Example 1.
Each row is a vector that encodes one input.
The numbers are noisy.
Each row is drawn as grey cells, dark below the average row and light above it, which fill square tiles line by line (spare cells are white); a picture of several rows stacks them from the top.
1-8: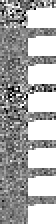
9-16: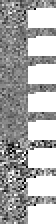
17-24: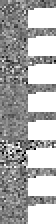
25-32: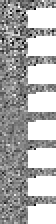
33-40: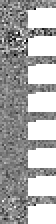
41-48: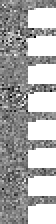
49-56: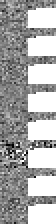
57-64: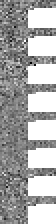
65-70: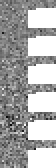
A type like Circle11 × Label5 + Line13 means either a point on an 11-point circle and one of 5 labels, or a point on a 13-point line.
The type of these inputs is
Line7 × (Tree9 + Unit).
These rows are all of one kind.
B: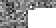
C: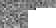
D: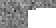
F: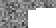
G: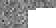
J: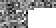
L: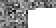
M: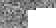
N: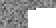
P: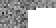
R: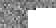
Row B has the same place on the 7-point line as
F, L and R.
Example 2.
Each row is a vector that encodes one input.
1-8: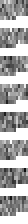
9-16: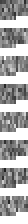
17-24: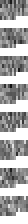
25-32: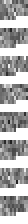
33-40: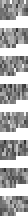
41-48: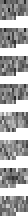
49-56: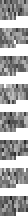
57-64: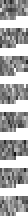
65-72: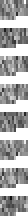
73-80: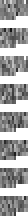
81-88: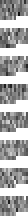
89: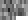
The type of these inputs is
Line10 + Tree11.
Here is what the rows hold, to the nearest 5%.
About 55% of them hold a point on a 10-point line. The rest hold a node of an 11-node tree.
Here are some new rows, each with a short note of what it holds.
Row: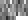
a node of an 11-node tree
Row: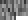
a point on a 10-point line
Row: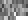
a node of an 11-node tree
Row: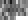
a point on a 10-point line
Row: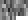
a point on a 10-point line
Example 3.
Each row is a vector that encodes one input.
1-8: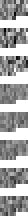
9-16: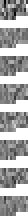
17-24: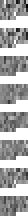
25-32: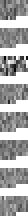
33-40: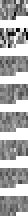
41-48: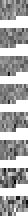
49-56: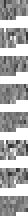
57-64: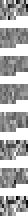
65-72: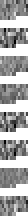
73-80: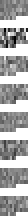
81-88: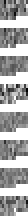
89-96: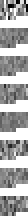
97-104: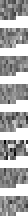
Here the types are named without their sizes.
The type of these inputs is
(Bool × Bool × Bool × Bool + Unit) × Line.
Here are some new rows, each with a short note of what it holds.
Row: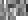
a point on a line
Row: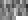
a point on a line and four true/false values
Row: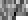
a point on a line
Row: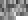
a point on a line and four true/false values
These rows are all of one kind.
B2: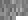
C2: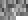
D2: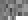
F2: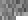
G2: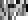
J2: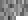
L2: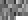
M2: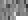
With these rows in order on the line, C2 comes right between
J2 and M2.
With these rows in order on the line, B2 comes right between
F2 and G2.
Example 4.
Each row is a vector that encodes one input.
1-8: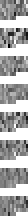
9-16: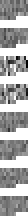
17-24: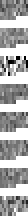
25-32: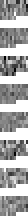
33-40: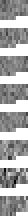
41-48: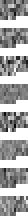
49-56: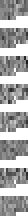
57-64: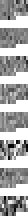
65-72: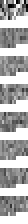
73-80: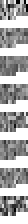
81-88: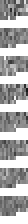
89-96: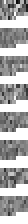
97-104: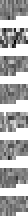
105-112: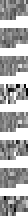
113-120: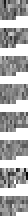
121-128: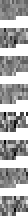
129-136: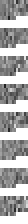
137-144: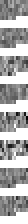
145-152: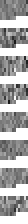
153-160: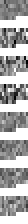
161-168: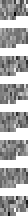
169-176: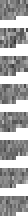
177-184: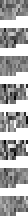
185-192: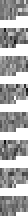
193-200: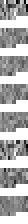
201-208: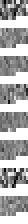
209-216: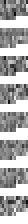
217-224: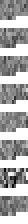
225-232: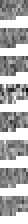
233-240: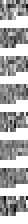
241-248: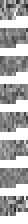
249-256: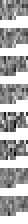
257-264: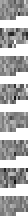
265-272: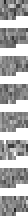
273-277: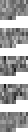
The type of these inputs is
(Bool × Bool × Bool × Bool + Unit) × Line9.
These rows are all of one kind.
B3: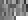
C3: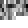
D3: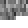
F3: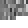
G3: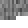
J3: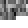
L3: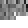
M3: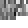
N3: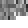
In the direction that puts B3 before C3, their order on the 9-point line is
B3, L3, N3, G3, J3, D3, C3, F3, M3.
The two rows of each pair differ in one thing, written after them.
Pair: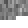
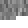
the place on the 9-point line
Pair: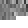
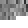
the place on the 9-point line
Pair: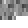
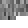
the place on the 9-point line
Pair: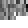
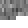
one of the four true/false values
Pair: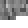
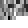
the place on the 9-point line
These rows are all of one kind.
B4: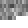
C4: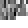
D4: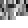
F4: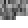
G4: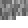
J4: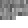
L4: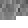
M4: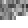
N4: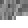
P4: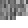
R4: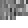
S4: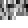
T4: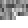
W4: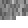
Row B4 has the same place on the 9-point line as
C4, J4, P4 and R4.
